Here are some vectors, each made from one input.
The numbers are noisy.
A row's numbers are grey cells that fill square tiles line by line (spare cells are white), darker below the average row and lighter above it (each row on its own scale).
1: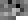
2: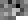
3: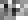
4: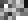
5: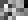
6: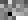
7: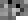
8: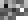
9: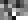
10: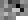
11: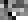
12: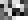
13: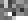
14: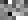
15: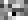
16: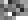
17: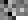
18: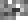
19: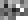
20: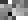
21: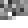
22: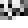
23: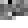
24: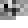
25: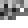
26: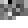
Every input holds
three true/false values.
